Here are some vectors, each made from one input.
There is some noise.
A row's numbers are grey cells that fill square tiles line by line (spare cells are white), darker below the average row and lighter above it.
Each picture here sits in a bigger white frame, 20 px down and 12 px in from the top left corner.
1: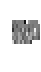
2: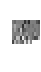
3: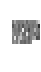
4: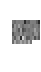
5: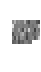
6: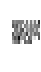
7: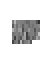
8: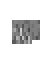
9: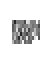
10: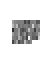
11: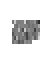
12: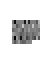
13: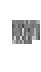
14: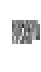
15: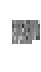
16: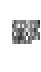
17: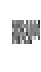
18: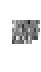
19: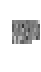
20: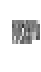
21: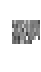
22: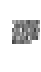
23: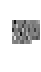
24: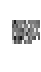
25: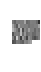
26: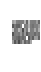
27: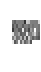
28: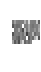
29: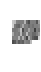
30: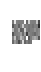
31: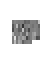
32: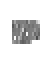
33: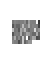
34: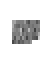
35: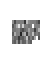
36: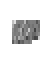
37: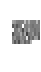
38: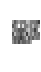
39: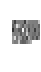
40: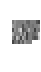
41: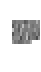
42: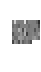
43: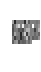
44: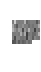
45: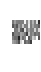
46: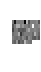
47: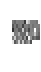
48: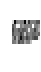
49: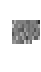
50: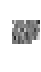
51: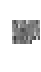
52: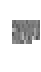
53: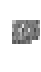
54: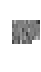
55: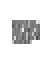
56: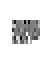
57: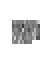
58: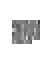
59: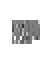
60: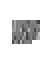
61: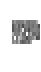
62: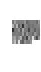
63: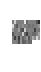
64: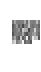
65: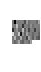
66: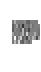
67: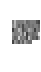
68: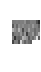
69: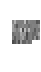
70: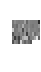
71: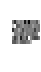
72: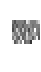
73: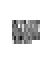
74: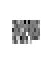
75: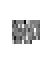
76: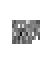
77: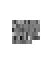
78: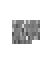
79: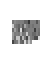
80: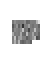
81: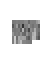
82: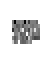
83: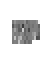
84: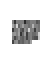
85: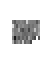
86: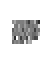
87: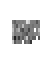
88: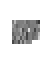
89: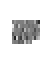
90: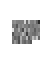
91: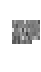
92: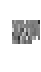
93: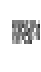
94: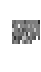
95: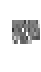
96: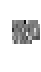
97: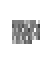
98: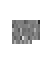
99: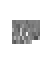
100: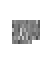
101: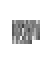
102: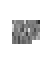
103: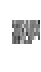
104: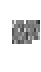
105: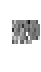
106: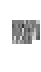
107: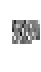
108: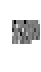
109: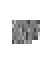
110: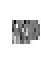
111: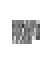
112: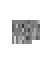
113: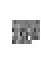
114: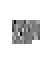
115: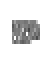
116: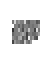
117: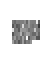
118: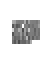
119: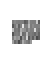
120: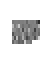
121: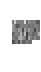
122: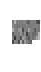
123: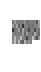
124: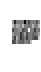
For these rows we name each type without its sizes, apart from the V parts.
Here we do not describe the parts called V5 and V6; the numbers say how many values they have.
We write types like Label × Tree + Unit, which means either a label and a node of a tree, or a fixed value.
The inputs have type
(Bool × V6 + Tree) × V5.
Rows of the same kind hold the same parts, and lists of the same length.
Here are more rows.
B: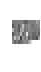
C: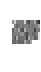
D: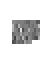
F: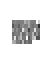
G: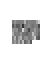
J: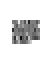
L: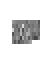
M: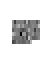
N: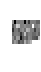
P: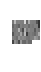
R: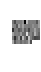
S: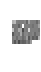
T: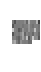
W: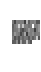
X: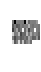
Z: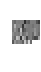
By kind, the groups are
B, C, D, F, G, L, P, S, T, Z
J, M, N, R, W, X

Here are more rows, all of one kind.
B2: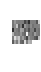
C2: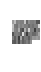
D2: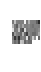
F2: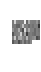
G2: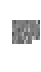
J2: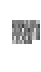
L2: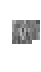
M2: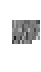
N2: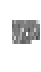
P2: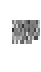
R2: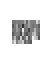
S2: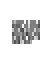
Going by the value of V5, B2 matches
J2, N2, P2 and R2.
